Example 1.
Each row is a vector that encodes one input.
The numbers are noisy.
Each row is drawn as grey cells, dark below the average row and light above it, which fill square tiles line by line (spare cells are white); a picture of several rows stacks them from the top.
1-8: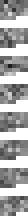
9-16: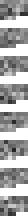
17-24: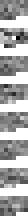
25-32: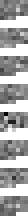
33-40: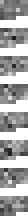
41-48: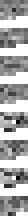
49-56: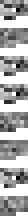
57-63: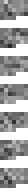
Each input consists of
either a fixed value, or four true/false values.
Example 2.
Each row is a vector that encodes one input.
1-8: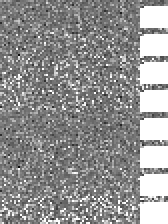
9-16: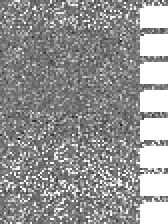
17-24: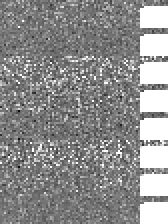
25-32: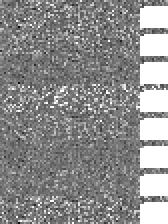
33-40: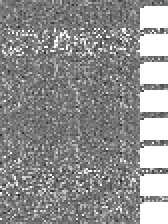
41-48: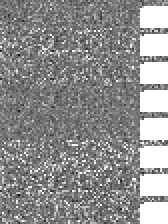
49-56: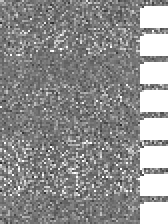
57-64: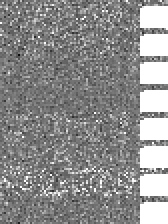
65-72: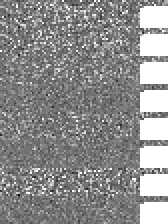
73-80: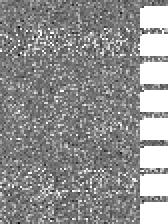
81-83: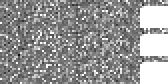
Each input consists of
a point on a 10-point line.
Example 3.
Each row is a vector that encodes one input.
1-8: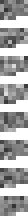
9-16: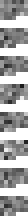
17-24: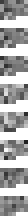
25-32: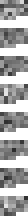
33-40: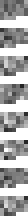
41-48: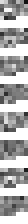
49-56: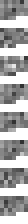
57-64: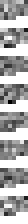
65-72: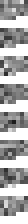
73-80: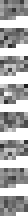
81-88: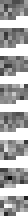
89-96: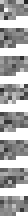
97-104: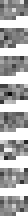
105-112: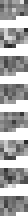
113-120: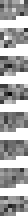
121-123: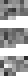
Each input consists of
three true/false values.
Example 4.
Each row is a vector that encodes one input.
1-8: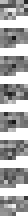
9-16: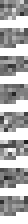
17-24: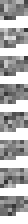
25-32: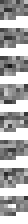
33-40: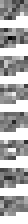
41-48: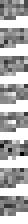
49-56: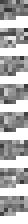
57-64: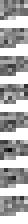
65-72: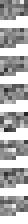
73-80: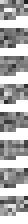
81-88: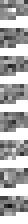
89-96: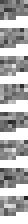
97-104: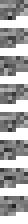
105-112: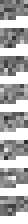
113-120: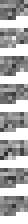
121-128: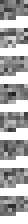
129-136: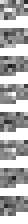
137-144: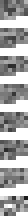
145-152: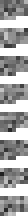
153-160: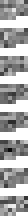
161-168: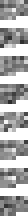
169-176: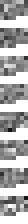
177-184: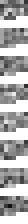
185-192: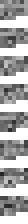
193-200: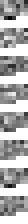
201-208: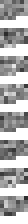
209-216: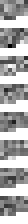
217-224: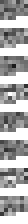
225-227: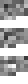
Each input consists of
four true/false values.
